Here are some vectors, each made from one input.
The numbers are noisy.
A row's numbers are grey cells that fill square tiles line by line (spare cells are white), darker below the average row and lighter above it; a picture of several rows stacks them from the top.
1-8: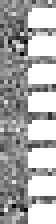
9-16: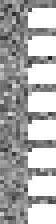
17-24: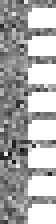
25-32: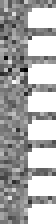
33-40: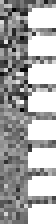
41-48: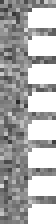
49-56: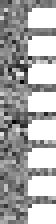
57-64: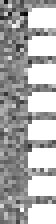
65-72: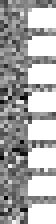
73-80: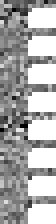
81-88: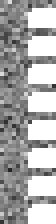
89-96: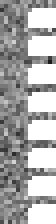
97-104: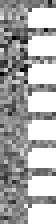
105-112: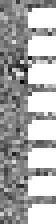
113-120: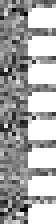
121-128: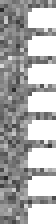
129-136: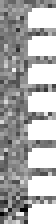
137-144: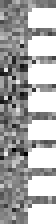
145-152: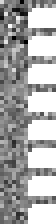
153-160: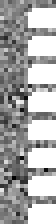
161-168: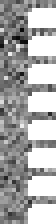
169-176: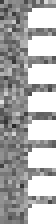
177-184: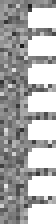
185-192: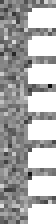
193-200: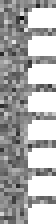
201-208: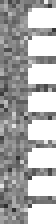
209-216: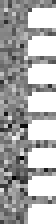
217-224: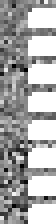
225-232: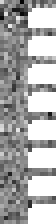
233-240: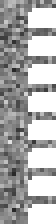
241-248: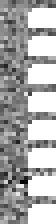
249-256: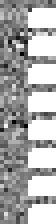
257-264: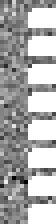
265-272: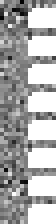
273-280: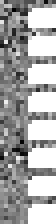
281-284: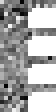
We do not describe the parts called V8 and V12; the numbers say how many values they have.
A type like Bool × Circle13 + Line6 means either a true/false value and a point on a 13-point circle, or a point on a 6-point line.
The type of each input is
Label7 + (Tree7 + V12) × V8.
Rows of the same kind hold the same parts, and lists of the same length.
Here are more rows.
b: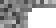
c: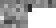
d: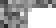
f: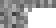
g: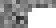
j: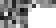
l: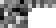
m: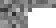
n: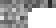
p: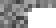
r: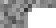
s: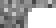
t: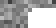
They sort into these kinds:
b, d, f, g, m, p
c, n, r, s, t
j, l

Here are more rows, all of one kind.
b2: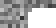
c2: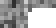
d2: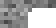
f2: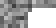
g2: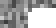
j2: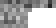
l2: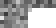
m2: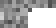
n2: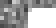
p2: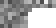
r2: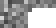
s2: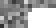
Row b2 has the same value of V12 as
d2 and l2.
